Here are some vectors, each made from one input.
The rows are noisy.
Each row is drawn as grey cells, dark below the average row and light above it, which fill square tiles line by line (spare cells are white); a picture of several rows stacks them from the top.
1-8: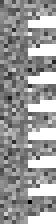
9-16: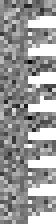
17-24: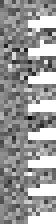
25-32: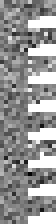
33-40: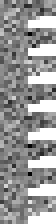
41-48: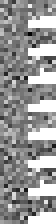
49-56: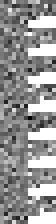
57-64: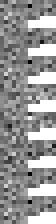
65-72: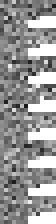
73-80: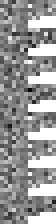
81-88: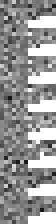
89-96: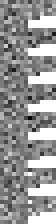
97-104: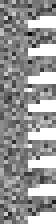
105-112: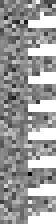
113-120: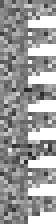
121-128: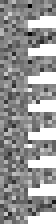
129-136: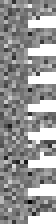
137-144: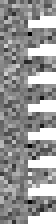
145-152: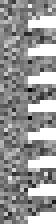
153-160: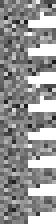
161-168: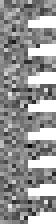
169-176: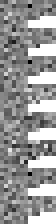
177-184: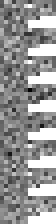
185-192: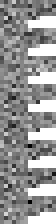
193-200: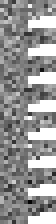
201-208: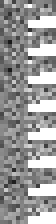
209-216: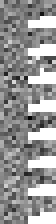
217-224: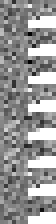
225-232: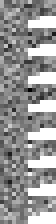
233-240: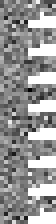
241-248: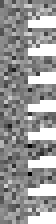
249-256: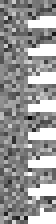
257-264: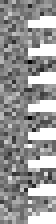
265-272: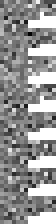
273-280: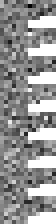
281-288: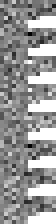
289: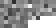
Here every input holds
a true/false value, together with either a fixed value, or a node of a 9-node tree.
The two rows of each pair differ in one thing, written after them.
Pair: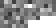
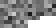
the true/false value
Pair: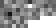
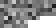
the true/false value
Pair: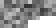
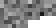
the node of the tree
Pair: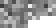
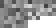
the node of the tree
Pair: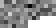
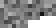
the node of the tree
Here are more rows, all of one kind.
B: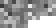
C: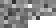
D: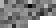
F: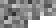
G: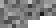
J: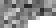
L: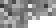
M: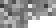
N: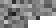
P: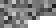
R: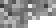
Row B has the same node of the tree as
J, L, M and R.
